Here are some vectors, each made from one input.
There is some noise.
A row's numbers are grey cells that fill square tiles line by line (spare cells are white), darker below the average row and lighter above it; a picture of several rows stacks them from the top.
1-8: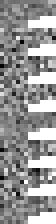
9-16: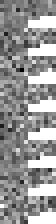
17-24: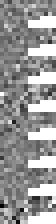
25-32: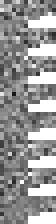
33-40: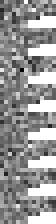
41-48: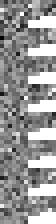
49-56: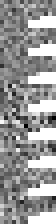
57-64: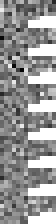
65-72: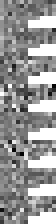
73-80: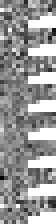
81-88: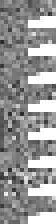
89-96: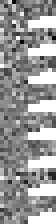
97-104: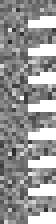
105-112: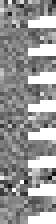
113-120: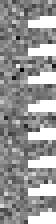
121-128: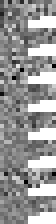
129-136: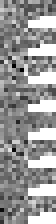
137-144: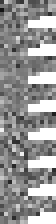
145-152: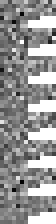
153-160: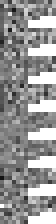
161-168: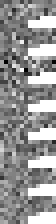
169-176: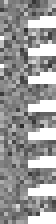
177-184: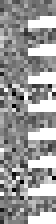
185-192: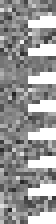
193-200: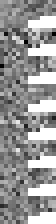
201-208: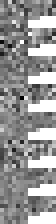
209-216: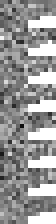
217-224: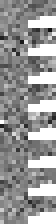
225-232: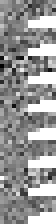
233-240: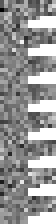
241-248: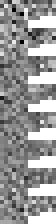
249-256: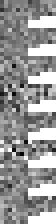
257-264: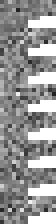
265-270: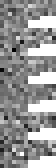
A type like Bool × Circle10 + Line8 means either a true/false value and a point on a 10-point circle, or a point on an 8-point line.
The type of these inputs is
Bool × Bool × Bool × Bool + (Circle8 + Tree11) × Tree11 + Tree10.
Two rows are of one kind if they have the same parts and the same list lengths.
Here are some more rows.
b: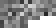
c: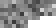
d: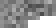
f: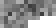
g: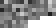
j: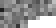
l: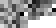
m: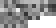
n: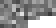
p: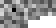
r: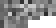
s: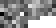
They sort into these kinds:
b, p, r, s
c, f
d, g, j, l, n
m

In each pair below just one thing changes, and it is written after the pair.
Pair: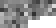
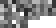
the node of the tree
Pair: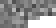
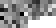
the place on the 8-point circle
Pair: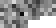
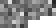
the place on the 8-point circle
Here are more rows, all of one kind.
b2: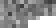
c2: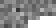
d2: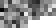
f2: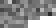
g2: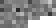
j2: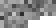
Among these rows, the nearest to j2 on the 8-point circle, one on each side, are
f2 and g2.
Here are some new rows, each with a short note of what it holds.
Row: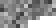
a node of each of two 11-node trees
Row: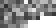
a node of a 10-node tree
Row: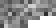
four true/false values
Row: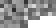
four true/false values
